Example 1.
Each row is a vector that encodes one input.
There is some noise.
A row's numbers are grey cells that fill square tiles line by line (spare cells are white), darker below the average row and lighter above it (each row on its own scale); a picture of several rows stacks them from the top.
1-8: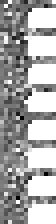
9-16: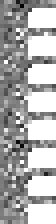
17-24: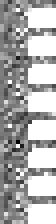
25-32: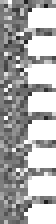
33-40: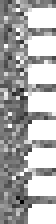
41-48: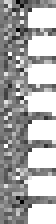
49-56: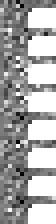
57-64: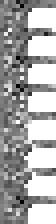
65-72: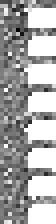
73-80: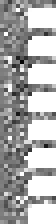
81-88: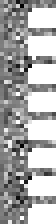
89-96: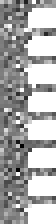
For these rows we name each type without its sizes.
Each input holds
either a node of a tree, or a list of points on a line.
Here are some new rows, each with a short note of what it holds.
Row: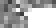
a node of a tree
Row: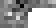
a list of one item
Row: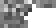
a list of two items
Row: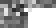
the empty list
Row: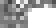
a node of a tree
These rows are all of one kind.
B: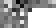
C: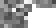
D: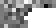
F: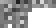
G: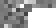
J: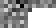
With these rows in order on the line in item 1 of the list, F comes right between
B and J.
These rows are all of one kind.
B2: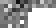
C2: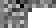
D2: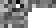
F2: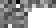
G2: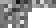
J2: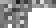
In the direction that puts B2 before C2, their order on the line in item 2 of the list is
J2, G2, F2, B2, C2, D2.
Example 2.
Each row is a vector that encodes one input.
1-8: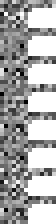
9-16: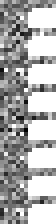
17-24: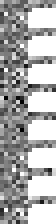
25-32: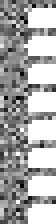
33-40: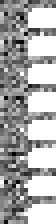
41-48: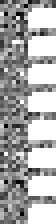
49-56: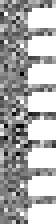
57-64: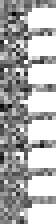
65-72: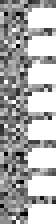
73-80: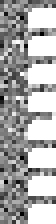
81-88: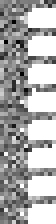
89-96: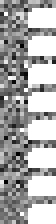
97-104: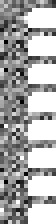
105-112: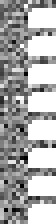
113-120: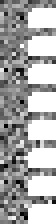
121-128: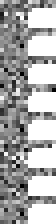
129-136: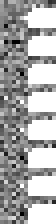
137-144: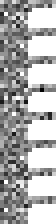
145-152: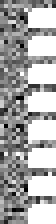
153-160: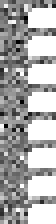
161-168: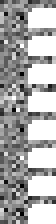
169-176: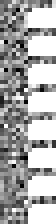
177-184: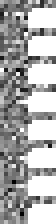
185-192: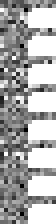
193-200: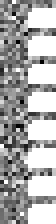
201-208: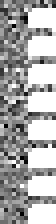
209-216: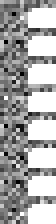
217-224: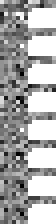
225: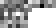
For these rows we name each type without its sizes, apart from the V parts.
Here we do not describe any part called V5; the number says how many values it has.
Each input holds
either a point on a line and a true/false value, or a value of V5.
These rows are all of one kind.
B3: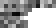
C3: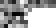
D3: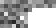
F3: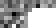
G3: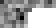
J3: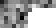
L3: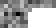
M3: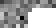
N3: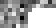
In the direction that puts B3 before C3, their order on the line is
B3, F3, L3, C3, G3, J3, D3, N3, M3.
